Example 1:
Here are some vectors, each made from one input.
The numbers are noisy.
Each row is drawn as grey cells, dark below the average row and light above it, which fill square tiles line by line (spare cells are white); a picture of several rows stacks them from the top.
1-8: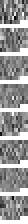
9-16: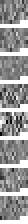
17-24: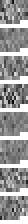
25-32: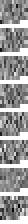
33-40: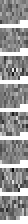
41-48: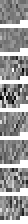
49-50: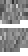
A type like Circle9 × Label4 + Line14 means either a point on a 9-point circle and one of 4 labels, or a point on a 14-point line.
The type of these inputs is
Line6 × (Tree7 + Unit).
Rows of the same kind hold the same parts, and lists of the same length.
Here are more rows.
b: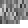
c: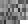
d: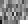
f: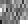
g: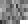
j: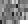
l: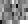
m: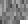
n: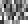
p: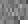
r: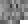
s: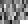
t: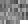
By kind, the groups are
b, f, n, s, t
c, d, g, j, l, m, p, r

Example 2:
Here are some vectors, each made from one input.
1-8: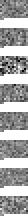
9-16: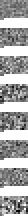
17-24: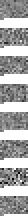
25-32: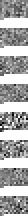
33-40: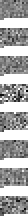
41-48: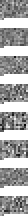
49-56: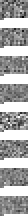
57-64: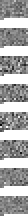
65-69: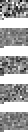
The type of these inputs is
Bool × (Tree10 + Unit).
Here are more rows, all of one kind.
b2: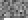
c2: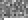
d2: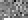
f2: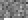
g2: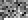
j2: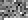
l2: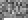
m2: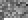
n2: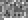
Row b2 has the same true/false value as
d2 and f2.
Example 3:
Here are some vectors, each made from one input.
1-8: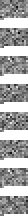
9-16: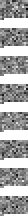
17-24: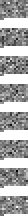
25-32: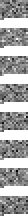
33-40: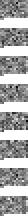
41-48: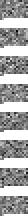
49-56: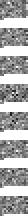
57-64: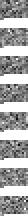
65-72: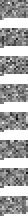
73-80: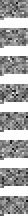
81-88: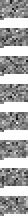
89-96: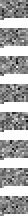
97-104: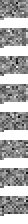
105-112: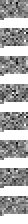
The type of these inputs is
Bool × Bool × Bool × Bool + Tree15.
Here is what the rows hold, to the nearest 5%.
About 45% of them hold a node of a 15-node tree. The rest hold four true/false values.
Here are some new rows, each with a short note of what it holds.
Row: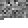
a node of a 15-node tree
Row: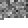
a node of a 15-node tree
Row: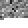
four true/false values
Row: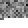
a node of a 15-node tree
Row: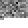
four true/false values
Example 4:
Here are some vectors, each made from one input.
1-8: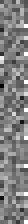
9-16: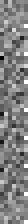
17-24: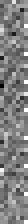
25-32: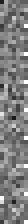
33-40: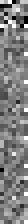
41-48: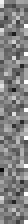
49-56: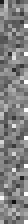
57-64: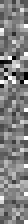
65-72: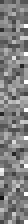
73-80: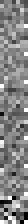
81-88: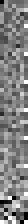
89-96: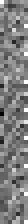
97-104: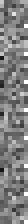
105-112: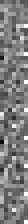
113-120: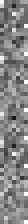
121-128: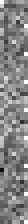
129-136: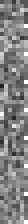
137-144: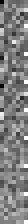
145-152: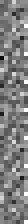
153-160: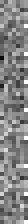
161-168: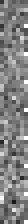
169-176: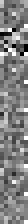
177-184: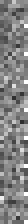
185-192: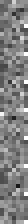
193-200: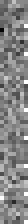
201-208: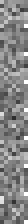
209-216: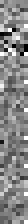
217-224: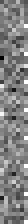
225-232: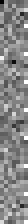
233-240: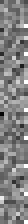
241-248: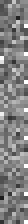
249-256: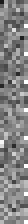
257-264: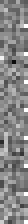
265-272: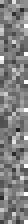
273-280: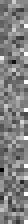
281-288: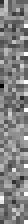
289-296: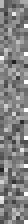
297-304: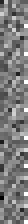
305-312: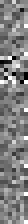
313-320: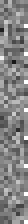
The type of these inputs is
Circle18 × Label5 + Unit.
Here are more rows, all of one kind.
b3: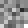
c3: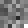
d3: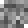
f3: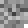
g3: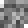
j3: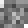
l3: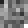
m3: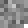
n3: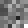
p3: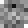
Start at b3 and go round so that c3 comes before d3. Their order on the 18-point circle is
b3, l3, m3, n3, c3, j3, g3, d3, f3, p3.
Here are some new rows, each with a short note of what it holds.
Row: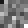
a point on an 18-point circle and one of 5 labels
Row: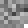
a point on an 18-point circle and one of 5 labels
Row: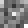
a point on an 18-point circle and one of 5 labels
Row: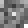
a point on an 18-point circle and one of 5 labels
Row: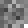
a point on an 18-point circle and one of 5 labels
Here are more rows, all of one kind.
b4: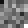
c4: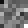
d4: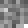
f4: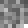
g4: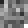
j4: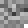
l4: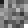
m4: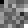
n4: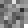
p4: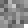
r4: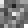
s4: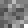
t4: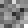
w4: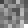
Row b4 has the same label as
c4, g4, l4 and m4.
